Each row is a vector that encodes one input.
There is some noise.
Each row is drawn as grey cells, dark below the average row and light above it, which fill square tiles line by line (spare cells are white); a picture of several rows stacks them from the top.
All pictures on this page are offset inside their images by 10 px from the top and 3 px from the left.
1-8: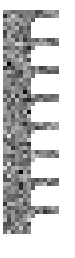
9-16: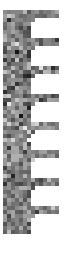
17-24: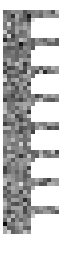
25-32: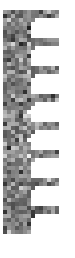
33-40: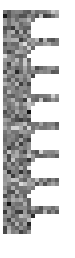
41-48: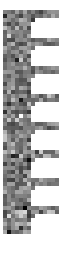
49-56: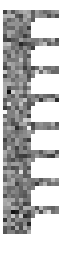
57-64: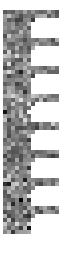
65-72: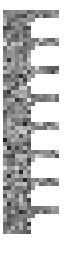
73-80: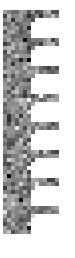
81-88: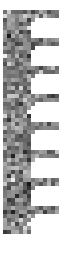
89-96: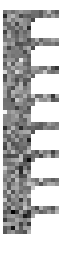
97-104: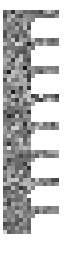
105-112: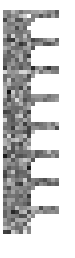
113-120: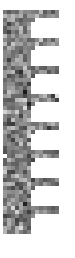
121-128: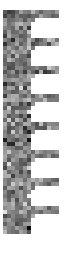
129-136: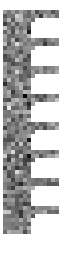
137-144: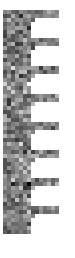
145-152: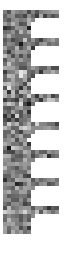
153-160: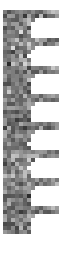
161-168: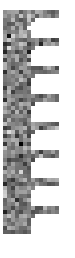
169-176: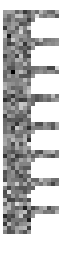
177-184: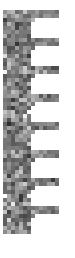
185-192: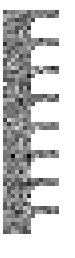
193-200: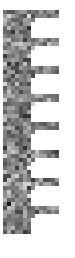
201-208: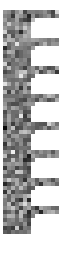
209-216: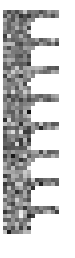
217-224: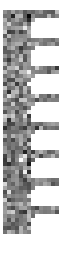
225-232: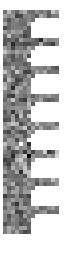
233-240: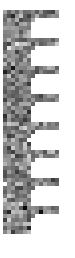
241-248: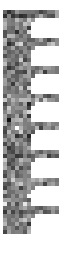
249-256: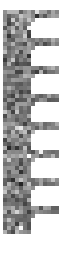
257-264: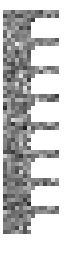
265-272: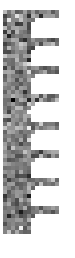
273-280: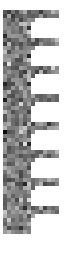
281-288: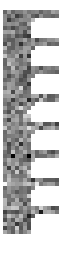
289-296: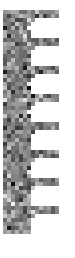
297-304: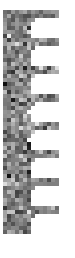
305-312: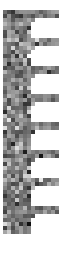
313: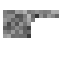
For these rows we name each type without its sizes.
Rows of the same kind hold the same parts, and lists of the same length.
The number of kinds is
2.
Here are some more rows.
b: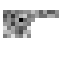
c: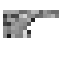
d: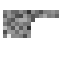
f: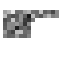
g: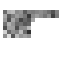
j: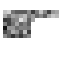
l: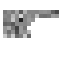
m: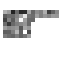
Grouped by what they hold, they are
b, c, d, m
f, g, j, l

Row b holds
a point on a line and a node of a tree.
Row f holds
a node of a tree and three true/false values.
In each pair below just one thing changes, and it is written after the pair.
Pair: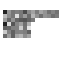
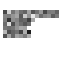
one of the three true/false values
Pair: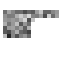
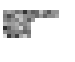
one of the three true/false values
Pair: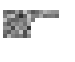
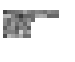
one of the three true/false values
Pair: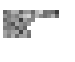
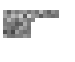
the node of the tree
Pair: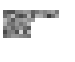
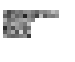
one of the three true/false values
